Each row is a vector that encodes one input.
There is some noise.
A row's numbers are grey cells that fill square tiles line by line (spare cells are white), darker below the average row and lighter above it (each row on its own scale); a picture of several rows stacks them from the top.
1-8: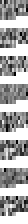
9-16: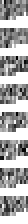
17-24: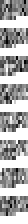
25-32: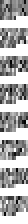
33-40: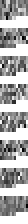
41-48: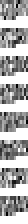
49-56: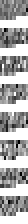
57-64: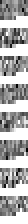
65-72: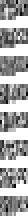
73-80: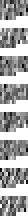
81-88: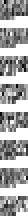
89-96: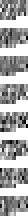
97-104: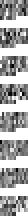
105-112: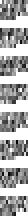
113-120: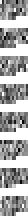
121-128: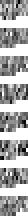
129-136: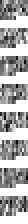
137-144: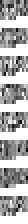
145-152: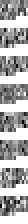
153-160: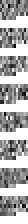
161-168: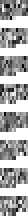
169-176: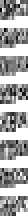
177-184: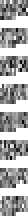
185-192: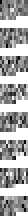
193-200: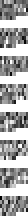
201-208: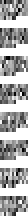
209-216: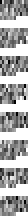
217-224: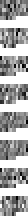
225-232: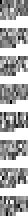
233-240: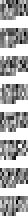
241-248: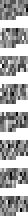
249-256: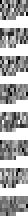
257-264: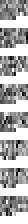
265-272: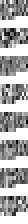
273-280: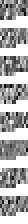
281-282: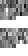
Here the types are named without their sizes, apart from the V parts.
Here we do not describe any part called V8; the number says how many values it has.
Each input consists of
either a label and a value of V8, or four true/false values.
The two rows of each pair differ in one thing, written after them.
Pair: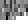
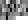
the label
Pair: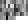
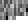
the label
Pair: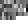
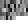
the label
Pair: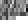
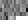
the value of V8
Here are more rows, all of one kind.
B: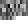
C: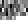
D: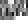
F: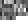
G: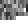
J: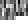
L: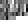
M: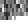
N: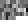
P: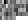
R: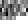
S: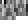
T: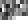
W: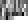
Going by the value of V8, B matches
D, F, G and L.
